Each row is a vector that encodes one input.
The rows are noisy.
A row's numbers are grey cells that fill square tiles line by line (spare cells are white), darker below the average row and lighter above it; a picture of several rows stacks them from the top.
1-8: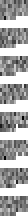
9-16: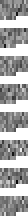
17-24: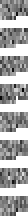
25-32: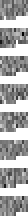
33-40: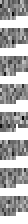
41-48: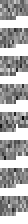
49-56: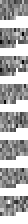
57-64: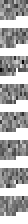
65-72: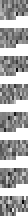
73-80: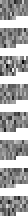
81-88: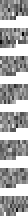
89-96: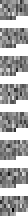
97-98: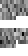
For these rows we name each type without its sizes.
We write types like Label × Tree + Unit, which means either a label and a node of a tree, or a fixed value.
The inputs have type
Bool × List(Line).
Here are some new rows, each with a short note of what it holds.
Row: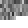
a true/false value, together with a list of one item
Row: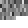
a true/false value, together with a list of one item
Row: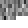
a true/false value, together with a list of two items
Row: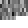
a true/false value, together with a list of one item
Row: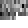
a true/false value, together with the empty list
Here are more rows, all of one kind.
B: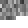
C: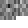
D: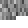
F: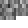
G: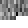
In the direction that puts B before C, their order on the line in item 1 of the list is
G, B, D, C, F.
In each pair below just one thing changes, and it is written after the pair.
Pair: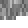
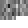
the true/false value
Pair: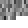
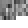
the place on the line in item 1 of the list
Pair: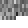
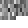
the place on the line in item 2 of the list
